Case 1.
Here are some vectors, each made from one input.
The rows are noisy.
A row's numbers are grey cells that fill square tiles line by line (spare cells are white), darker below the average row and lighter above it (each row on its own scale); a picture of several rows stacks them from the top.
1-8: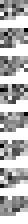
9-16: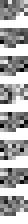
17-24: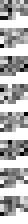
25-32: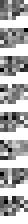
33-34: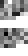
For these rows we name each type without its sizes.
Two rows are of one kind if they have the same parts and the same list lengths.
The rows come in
2 kinds.
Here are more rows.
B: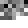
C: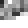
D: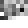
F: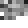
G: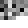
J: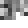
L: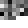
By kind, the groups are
B, C, D, F, G, J
L

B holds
three true/false values.
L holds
a fixed value.
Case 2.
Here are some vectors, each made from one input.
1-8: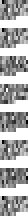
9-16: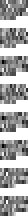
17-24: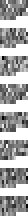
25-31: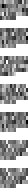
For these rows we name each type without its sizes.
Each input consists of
a label.
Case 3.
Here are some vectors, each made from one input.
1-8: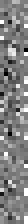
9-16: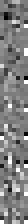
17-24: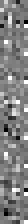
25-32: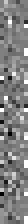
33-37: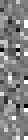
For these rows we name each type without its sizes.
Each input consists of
three true/false values.
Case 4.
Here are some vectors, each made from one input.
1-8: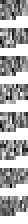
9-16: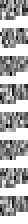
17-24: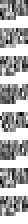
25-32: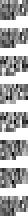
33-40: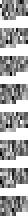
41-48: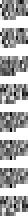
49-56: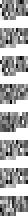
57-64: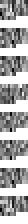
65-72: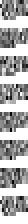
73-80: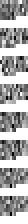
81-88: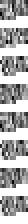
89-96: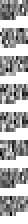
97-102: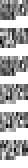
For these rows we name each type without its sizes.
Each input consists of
a label.
